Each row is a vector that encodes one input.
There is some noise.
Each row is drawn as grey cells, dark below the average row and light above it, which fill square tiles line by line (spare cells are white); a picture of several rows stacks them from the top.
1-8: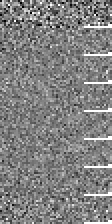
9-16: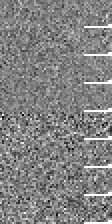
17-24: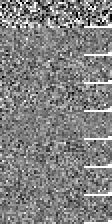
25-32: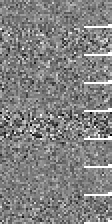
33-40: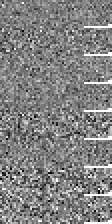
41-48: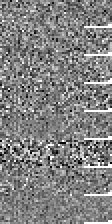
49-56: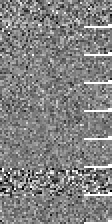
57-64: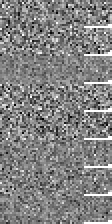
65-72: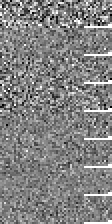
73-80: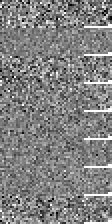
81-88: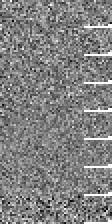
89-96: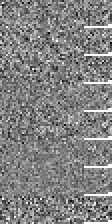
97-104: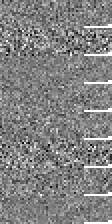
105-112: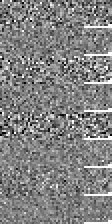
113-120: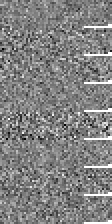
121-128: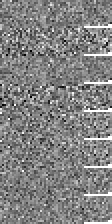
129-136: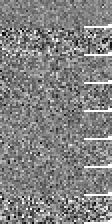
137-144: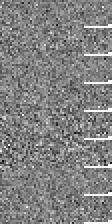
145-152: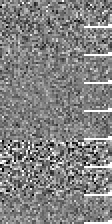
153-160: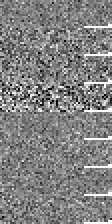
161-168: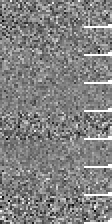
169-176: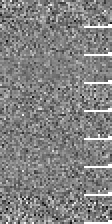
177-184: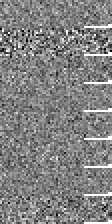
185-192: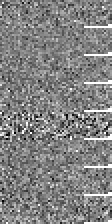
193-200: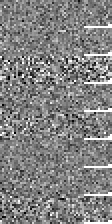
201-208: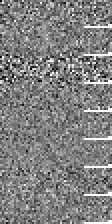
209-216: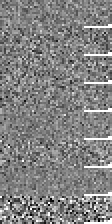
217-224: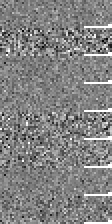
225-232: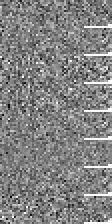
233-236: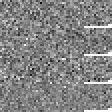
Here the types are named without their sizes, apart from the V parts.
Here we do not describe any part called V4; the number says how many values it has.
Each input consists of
a point on each of two circles, together with either a point on a line, or a value of V4.
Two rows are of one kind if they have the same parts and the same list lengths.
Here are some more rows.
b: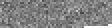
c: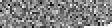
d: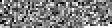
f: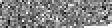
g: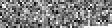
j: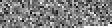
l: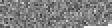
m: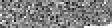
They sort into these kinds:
b, c, d, f
g, j, l, m

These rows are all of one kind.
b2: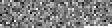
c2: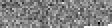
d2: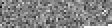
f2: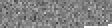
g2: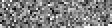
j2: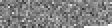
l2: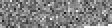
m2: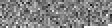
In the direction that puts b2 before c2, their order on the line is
d2, m2, f2, b2, j2, c2, l2, g2.
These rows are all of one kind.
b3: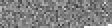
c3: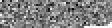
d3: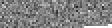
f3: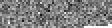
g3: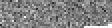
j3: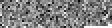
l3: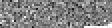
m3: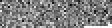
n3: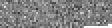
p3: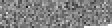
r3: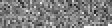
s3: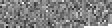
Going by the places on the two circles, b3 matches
g3, l3 and m3.
